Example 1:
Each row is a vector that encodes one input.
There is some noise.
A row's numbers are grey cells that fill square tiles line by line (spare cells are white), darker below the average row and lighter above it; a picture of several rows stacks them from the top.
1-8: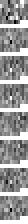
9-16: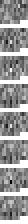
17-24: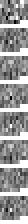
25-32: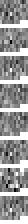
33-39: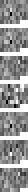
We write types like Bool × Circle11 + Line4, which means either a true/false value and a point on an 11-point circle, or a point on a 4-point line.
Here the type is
Circle5 + Unit.
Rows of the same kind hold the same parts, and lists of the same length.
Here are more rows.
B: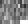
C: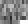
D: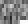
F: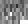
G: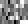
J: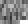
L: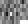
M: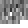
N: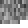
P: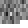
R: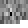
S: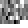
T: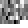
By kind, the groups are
B, C, D, F, J, L, M, N, P, R
G, S, T

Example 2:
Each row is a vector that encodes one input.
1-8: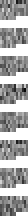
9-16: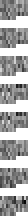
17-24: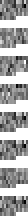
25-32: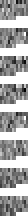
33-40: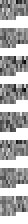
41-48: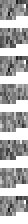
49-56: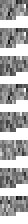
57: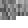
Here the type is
Line6.
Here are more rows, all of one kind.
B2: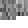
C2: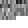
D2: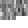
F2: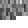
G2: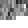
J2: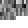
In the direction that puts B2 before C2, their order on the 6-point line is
J2, F2, B2, D2, C2, G2.
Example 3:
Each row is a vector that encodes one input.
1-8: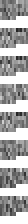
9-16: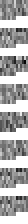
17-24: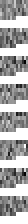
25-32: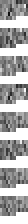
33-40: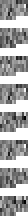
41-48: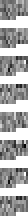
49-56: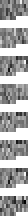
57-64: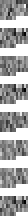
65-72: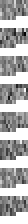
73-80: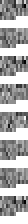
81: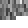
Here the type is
Line6.
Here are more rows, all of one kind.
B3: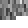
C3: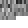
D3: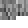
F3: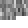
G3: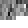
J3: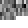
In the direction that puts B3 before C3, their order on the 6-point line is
J3, B3, D3, F3, C3, G3.
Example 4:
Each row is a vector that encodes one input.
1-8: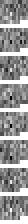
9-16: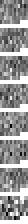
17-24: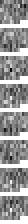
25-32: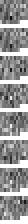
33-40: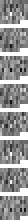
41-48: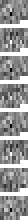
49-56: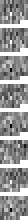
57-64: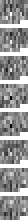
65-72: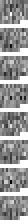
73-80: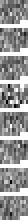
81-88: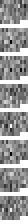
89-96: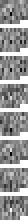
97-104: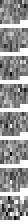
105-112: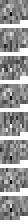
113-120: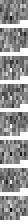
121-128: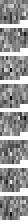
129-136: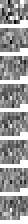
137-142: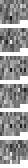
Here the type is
Circle10 + Unit.
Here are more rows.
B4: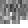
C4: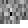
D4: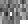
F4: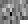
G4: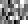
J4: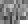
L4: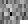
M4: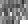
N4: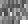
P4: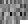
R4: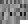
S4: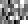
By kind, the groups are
B4, C4, D4, F4, J4, L4, M4, N4, P4, R4
G4, S4

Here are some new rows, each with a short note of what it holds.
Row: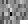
a point on a 10-point circle
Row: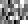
a fixed value
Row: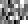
a fixed value
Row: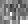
a point on a 10-point circle
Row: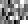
a fixed value
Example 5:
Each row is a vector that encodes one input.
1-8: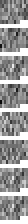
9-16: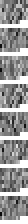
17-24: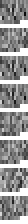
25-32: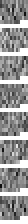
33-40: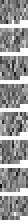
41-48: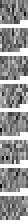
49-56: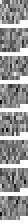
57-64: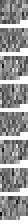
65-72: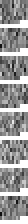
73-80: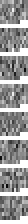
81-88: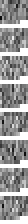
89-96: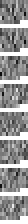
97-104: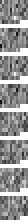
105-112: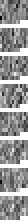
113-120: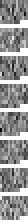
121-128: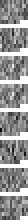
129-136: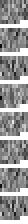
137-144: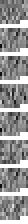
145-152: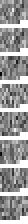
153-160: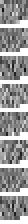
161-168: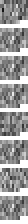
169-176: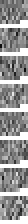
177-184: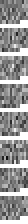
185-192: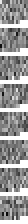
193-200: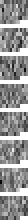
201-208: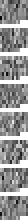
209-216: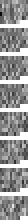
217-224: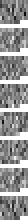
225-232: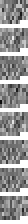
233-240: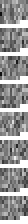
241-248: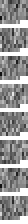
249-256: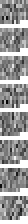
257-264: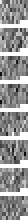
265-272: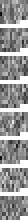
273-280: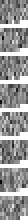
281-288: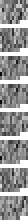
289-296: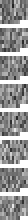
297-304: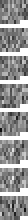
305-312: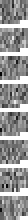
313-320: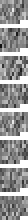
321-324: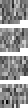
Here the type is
Circle15.
